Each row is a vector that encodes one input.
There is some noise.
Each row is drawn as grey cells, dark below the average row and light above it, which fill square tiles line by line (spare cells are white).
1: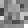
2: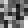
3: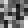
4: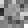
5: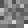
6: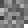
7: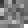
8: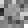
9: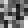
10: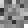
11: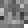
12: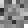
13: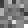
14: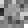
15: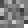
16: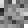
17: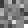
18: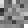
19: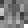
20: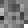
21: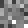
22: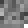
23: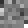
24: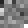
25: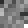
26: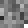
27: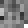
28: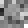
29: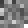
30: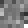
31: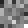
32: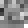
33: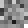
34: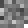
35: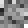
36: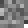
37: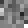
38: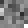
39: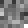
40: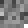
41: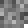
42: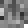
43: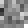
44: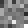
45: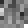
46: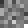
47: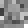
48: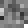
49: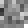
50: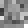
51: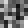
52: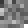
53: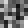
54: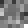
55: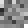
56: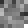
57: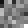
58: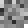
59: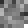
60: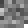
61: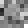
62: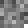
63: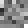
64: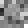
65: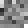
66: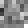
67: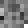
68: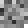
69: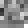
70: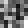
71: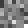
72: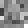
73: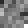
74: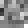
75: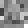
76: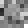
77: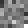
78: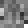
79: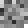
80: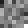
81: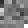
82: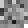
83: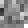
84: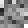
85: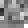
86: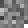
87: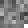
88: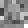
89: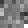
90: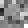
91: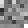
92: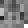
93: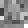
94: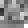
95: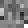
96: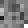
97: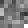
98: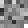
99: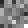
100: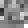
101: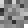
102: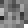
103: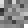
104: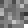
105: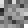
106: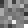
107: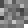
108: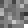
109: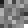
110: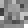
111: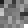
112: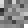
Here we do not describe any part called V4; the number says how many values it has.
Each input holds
a list of up to two items, each a true/false value and a value of V4.
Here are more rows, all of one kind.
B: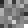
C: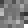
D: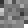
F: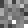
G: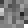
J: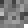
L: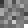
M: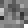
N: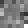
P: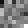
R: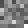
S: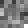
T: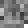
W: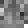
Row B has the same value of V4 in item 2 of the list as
F, R, T and W.
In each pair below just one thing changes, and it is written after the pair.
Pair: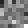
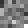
the value of V4 in item 2 of the list
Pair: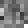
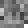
the value of V4 in item 2 of the list
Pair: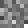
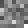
the value of V4 in item 1 of the list
